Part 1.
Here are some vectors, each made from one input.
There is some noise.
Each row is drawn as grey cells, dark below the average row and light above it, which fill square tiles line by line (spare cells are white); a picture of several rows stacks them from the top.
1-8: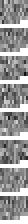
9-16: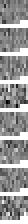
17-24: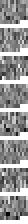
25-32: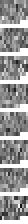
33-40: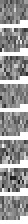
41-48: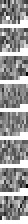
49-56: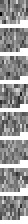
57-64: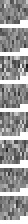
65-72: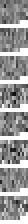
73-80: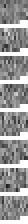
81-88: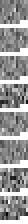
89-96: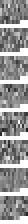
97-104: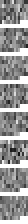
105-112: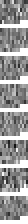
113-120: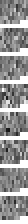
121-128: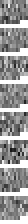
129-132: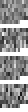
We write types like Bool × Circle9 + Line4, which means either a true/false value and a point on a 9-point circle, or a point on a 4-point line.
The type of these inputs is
Line4 × Line5 + List2(Line6).
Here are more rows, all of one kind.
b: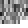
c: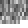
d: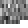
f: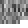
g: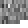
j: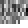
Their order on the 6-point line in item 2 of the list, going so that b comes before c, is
b, c, f, j, g, d.
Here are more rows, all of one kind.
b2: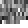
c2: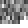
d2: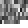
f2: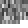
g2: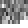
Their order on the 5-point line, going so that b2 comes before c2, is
b2, f2, d2, c2, g2.
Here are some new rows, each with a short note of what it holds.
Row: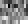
a list of one item
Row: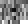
the empty list
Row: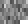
a list of one item
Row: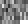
a point on a 4-point line and a point on a 5-point line
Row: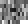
the empty list
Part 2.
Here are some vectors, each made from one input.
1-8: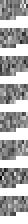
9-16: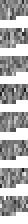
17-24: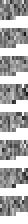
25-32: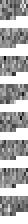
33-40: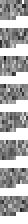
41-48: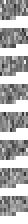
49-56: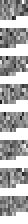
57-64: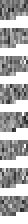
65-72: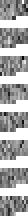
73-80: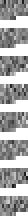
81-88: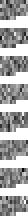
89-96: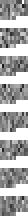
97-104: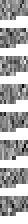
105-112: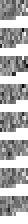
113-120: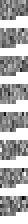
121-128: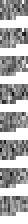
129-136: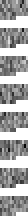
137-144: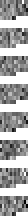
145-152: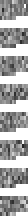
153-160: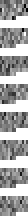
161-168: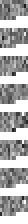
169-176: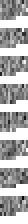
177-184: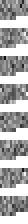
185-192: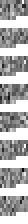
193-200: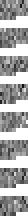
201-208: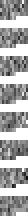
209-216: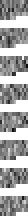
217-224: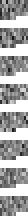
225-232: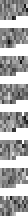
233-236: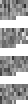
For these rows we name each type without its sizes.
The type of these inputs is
(Bool × Bool × Bool + Unit) × Circle × Line.
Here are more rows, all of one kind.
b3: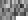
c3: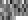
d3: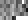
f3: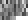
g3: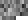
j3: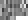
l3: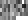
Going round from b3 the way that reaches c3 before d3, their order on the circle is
b3, j3, f3, c3, l3, d3, g3.
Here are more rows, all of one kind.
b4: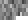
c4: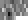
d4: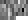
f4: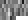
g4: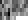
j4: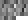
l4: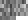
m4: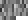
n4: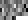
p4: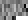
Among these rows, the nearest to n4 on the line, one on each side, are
g4 and j4.
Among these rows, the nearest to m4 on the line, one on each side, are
d4 and p4.
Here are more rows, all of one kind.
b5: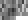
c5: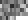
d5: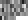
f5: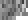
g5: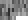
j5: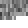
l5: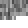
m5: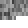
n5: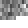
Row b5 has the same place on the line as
g5 and m5.
